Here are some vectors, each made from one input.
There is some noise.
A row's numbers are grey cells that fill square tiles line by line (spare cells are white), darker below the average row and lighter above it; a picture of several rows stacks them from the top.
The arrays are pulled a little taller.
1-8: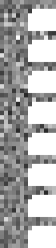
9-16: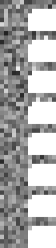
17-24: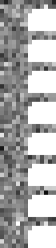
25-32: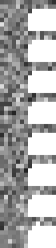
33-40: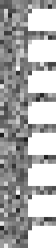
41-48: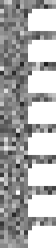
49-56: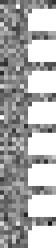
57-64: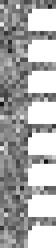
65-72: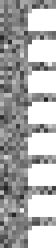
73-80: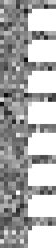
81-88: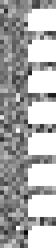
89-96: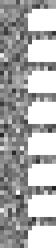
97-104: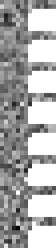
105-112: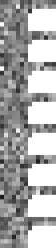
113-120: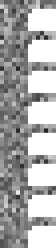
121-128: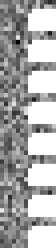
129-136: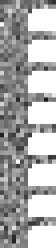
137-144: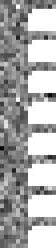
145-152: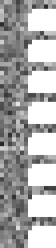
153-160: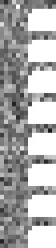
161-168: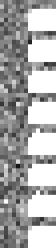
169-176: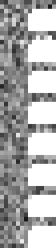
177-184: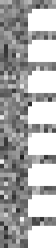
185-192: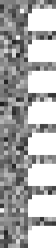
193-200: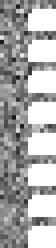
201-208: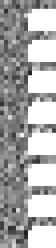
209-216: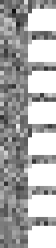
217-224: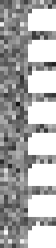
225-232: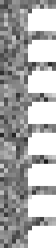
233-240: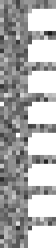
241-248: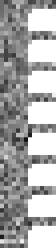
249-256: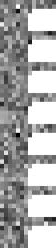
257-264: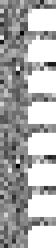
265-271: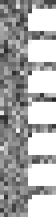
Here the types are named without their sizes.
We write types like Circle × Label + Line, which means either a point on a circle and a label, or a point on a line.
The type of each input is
(Circle + Unit) × Tree.
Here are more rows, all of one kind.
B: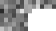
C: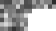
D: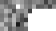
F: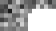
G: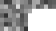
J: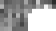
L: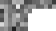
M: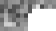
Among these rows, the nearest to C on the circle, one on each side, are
F and L.
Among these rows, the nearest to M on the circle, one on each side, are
B and F.
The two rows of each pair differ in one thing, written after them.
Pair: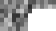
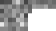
the place on the circle
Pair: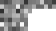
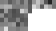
the place on the circle
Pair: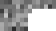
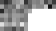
the node of the tree
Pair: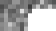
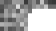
the place on the circle
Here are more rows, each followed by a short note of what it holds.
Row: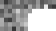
a point on a circle and a node of a tree
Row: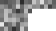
a point on a circle and a node of a tree
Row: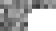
a node of a tree
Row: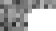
a node of a tree
